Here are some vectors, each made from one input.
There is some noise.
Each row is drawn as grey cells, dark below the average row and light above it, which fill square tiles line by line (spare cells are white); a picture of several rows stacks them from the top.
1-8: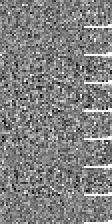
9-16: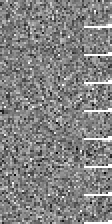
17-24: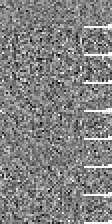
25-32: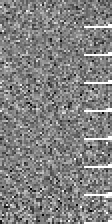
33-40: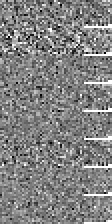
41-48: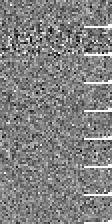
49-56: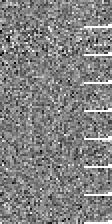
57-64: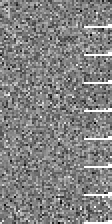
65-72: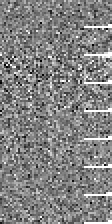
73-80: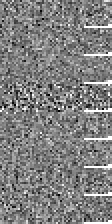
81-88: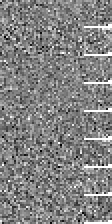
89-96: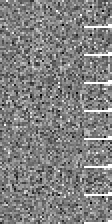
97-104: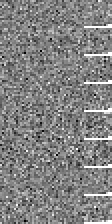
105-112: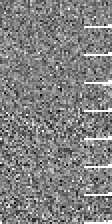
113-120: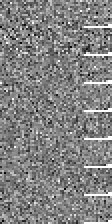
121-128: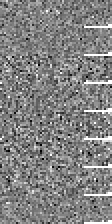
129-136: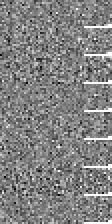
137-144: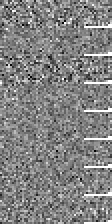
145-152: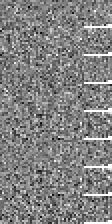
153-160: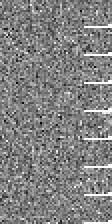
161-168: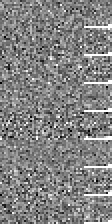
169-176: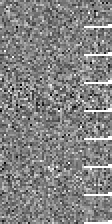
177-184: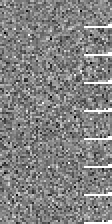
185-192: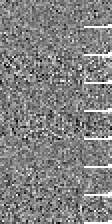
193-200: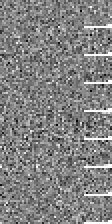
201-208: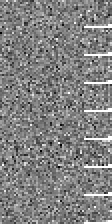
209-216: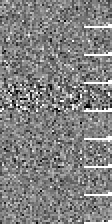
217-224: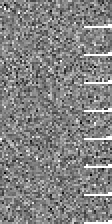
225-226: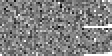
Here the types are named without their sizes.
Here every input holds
a node of a tree, together with a list of items, each a point on each of two lines.
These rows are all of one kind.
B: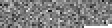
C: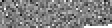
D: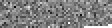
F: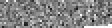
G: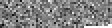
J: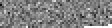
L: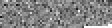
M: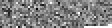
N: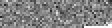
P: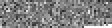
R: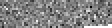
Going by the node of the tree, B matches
G, L, N and P.
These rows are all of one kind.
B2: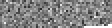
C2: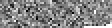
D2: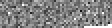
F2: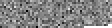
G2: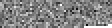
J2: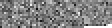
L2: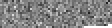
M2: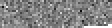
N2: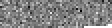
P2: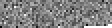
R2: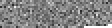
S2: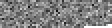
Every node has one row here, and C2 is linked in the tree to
S2.
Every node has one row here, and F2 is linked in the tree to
M2, R2 and S2.
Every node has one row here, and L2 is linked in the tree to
B2 and M2.
